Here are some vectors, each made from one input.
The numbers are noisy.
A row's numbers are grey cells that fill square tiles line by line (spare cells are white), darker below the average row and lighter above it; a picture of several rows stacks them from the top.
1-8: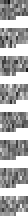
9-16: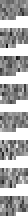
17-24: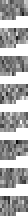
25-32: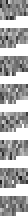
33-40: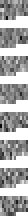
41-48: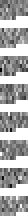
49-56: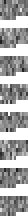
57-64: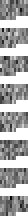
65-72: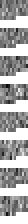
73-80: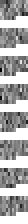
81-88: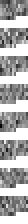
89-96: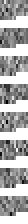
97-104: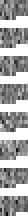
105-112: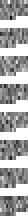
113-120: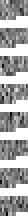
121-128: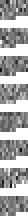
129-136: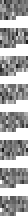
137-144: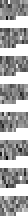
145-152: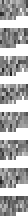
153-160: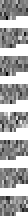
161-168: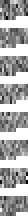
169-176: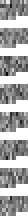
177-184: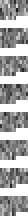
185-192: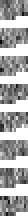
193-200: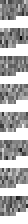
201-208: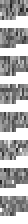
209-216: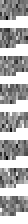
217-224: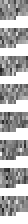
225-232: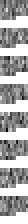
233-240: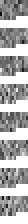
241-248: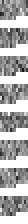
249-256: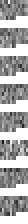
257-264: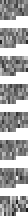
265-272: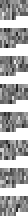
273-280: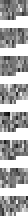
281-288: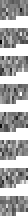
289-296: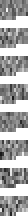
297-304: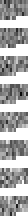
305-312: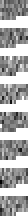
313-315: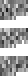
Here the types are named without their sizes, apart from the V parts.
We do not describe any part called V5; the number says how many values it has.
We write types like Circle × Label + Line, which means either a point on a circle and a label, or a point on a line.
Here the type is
Line × List(V5) × Tree × (Tree + Unit).
